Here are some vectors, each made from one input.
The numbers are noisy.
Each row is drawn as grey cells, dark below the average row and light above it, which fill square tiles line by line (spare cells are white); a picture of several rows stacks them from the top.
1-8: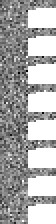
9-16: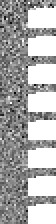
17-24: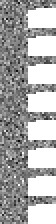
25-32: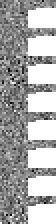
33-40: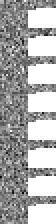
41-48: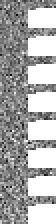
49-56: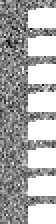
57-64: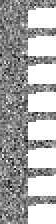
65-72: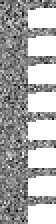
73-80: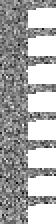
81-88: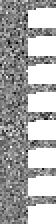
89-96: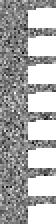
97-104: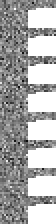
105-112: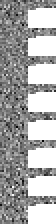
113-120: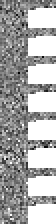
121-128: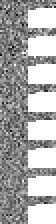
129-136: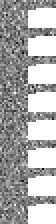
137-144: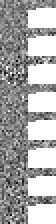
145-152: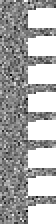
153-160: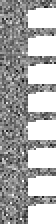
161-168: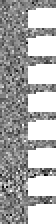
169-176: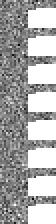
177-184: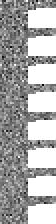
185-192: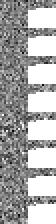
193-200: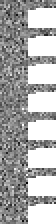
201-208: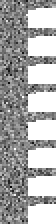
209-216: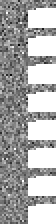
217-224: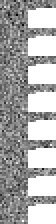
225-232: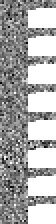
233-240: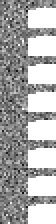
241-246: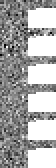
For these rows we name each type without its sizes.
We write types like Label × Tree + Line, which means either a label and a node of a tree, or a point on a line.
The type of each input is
Bool × Bool × Bool × Bool + Circle.
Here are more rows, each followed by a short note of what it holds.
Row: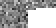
four true/false values
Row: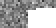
four true/false values
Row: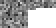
a point on a circle
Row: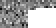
a point on a circle
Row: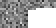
four true/false values
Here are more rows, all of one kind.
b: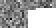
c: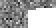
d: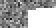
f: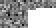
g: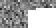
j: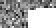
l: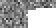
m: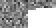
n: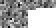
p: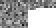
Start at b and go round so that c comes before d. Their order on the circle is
b, l, c, m, d, n, p, f, j, g.
